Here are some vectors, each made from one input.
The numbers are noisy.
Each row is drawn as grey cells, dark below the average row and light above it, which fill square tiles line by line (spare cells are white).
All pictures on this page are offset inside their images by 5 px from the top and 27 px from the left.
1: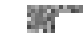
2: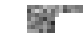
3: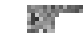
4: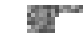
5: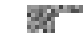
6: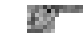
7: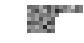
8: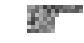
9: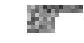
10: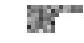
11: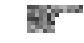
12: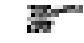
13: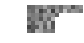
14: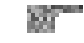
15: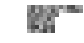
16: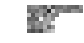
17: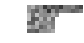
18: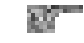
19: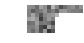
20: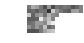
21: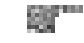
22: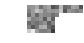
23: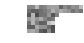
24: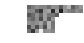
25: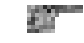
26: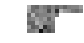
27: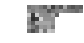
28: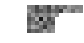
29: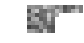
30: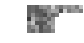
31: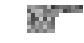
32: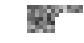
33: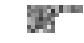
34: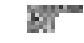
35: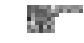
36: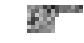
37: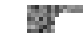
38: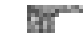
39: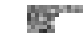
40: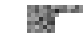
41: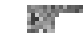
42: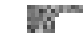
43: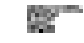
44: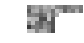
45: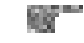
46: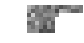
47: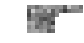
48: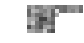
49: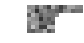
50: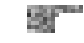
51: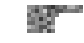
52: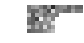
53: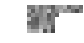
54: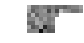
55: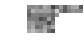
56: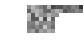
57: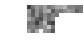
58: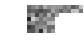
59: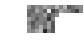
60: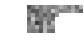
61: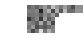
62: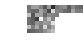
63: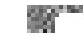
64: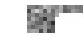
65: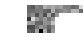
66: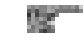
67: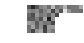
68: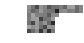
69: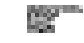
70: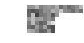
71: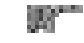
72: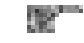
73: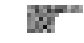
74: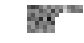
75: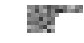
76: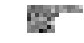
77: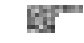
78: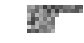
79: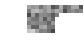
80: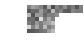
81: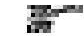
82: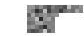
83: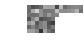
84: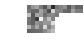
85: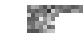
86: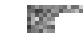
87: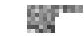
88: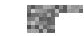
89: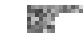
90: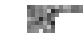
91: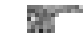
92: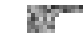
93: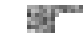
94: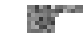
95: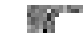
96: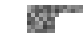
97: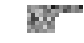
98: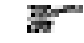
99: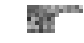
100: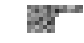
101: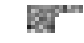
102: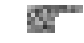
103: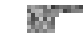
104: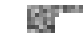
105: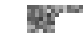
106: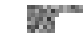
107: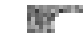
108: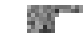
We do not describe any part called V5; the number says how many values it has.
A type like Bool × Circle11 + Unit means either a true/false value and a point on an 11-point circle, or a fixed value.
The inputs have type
List3(Label4 × V5).
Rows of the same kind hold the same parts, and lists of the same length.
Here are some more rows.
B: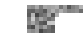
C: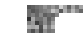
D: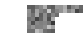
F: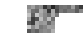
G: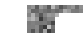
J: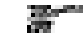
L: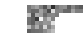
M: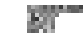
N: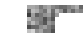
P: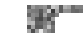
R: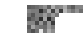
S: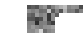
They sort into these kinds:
B, N
C, D, G, P, R, S
F, L, M
J

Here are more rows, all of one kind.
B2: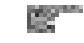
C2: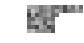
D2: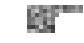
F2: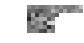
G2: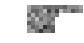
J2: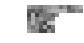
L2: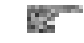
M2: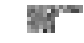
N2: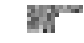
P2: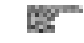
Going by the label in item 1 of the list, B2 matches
F2, J2, L2 and P2.
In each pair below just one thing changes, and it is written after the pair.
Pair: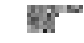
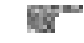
the label in item 1 of the list
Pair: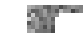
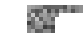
the value of V5 in item 1 of the list
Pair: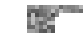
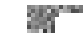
the label in item 1 of the list
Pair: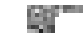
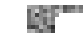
the value of V5 in item 1 of the list
